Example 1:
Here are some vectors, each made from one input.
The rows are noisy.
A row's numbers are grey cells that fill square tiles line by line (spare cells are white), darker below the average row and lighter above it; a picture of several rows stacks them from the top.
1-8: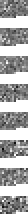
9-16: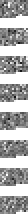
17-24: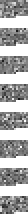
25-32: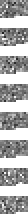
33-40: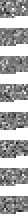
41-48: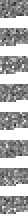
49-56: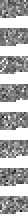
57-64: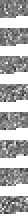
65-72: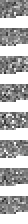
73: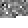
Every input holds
a point on a 9-point circle.
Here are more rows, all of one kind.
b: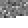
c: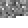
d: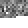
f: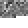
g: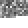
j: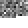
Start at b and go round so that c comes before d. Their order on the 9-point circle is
b, c, g, j, f, d.
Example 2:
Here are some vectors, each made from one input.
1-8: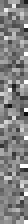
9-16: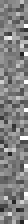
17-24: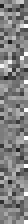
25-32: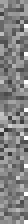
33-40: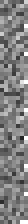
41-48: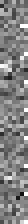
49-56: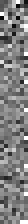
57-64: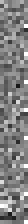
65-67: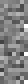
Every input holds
one of 5 labels.
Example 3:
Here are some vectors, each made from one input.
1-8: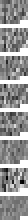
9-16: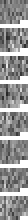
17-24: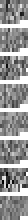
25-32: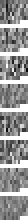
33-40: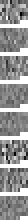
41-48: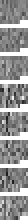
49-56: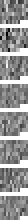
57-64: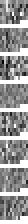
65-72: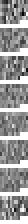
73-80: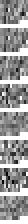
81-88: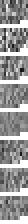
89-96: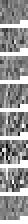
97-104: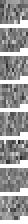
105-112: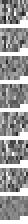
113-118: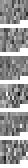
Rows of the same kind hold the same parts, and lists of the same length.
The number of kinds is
2.
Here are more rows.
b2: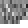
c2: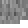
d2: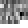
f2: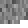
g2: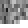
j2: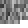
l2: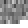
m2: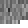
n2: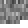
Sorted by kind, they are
b2, c2, d2, f2, j2, l2, m2, n2
g2

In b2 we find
five true/false values.
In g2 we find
a fixed value.
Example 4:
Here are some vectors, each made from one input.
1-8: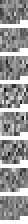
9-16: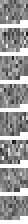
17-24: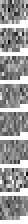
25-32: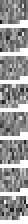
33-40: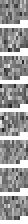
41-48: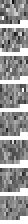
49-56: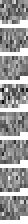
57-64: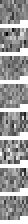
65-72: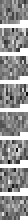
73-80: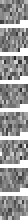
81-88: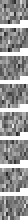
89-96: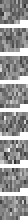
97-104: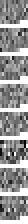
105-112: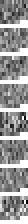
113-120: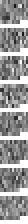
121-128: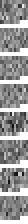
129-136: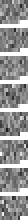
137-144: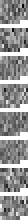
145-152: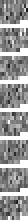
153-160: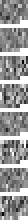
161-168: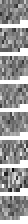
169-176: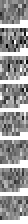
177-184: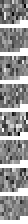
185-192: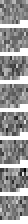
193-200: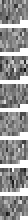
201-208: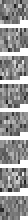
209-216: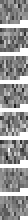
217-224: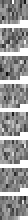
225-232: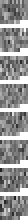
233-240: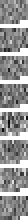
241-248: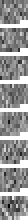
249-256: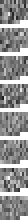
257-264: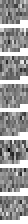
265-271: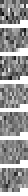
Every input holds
a point on an 18-point circle.
